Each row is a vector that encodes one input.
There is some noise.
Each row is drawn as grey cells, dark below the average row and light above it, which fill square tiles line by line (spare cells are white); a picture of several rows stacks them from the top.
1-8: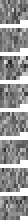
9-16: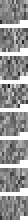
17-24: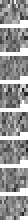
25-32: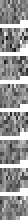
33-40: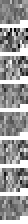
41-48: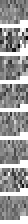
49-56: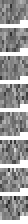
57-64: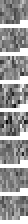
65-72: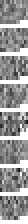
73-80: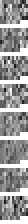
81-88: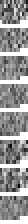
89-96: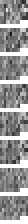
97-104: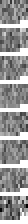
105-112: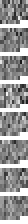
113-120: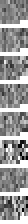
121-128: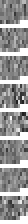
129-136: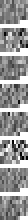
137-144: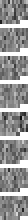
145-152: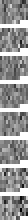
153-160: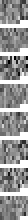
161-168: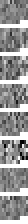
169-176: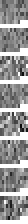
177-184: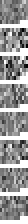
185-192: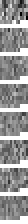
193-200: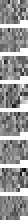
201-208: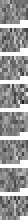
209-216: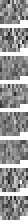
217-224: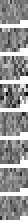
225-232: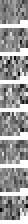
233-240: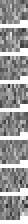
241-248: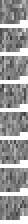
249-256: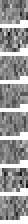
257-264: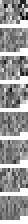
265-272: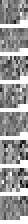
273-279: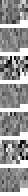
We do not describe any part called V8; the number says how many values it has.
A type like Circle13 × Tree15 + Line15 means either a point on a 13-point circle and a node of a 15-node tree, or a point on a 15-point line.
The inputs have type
Bool × Tree10 + Unit + V8 × V8.
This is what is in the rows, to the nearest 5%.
A few of them hold a fixed value. About 50% of them hold a node of a 10-node tree and a true/false value. The rest hold two values of V8.
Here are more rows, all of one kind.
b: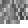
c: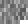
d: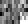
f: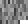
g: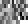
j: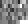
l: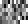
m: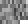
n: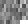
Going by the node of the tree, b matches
g, l and n.
